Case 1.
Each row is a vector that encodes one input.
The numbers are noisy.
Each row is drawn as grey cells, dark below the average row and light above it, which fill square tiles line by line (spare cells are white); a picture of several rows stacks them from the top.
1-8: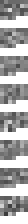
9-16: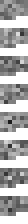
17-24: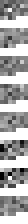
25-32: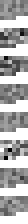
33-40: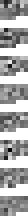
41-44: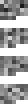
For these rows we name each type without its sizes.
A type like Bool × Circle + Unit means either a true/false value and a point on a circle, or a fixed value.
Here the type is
List(Line).
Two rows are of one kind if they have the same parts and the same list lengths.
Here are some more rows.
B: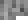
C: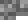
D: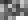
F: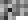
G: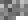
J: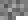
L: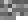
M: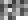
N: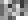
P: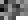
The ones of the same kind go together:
B, M, N
C, D, F, G, J, L
P

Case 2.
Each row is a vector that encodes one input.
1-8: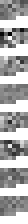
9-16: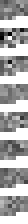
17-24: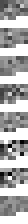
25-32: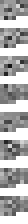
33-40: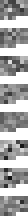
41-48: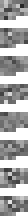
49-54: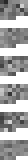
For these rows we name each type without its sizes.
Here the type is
Label × Line.
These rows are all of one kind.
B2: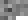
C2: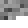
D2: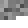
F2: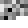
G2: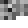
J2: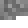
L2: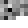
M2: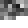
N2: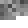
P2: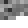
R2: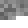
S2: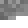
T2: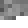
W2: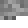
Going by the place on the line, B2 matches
F2, G2 and W2.
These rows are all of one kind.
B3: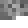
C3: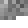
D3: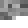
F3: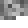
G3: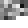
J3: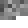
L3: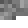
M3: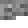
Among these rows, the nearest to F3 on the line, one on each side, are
G3 and J3.
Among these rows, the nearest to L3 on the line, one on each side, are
C3 and M3.
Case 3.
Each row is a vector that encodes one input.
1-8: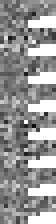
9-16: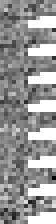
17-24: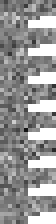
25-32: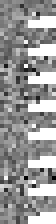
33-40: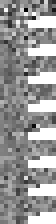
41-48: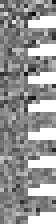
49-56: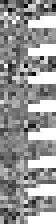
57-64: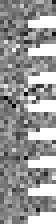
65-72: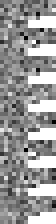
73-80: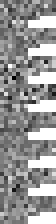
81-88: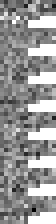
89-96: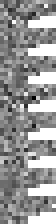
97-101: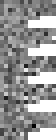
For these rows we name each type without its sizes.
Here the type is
Bool × Bool × Bool + Circle + Unit.
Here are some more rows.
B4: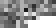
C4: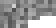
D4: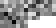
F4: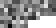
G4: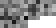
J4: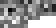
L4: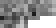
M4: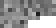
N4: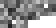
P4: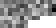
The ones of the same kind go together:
B4, F4, G4, L4, N4
C4, D4
J4, M4, P4

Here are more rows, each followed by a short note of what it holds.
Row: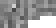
a fixed value
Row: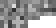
a fixed value
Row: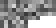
a fixed value
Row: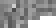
a fixed value
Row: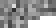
a fixed value
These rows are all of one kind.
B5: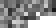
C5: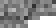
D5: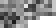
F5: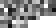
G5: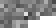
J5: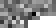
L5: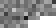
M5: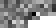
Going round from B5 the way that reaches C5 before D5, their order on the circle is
B5, G5, L5, C5, F5, J5, D5, M5.
